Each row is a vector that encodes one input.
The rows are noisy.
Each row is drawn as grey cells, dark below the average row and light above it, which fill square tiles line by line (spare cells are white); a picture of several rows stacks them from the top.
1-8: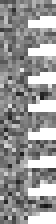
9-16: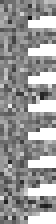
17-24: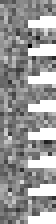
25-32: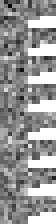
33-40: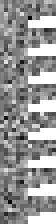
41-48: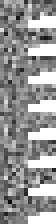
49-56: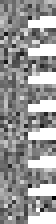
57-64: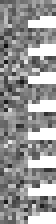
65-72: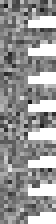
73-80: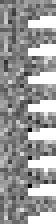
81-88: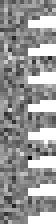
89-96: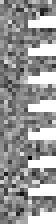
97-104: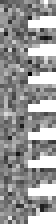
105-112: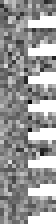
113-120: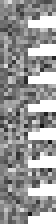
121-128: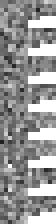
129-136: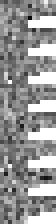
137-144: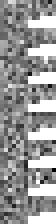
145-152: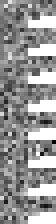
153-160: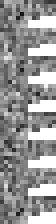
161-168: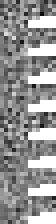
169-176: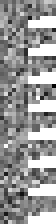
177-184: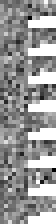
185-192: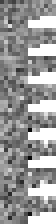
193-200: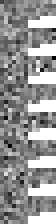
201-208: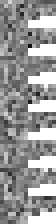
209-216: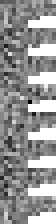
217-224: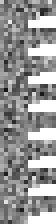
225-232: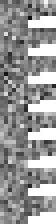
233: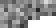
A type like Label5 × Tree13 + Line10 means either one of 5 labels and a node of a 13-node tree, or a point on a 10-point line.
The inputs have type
Label7 × Label7 + Line6 + List3(Line4).
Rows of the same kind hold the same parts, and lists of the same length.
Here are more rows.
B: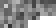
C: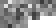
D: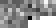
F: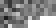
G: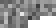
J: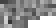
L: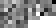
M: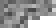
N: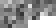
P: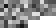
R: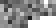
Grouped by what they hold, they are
B, C, N
D, R
F
G, J, M
L
P

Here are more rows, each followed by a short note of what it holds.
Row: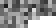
a point on a 6-point line
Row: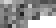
two labels (each one of 7)
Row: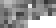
two labels (each one of 7)
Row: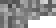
a list of three items
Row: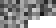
a point on a 6-point line
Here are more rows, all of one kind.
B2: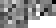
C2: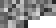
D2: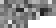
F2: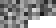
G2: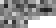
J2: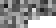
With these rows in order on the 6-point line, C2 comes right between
B2 and F2.
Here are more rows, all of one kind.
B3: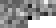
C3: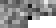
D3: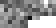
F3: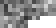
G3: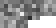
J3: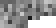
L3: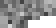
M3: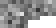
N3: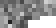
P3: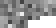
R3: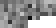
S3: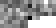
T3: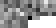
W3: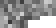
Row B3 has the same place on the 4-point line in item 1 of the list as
C3, D3, S3 and T3.
